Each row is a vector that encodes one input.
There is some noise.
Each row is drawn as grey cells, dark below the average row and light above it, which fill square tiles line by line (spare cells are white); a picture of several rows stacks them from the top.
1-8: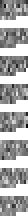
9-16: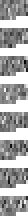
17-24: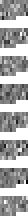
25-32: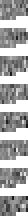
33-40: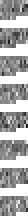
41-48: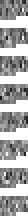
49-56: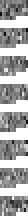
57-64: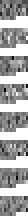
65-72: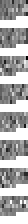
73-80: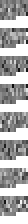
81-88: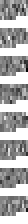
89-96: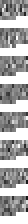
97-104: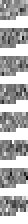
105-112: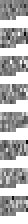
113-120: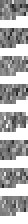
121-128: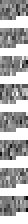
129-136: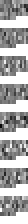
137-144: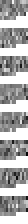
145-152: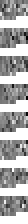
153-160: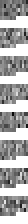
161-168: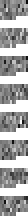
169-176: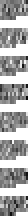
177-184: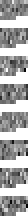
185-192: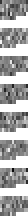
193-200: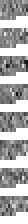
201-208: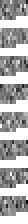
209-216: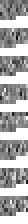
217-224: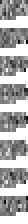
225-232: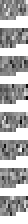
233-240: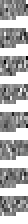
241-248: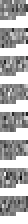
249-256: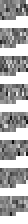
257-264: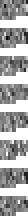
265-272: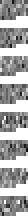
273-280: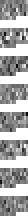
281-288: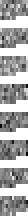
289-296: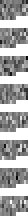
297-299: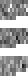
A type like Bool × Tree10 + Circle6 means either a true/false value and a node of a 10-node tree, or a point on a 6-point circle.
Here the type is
Bool × Circle6 × Circle6 × Circle6.
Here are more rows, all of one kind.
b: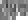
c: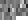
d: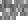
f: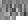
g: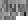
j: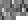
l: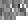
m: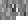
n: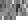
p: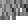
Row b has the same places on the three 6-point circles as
f, g and m.
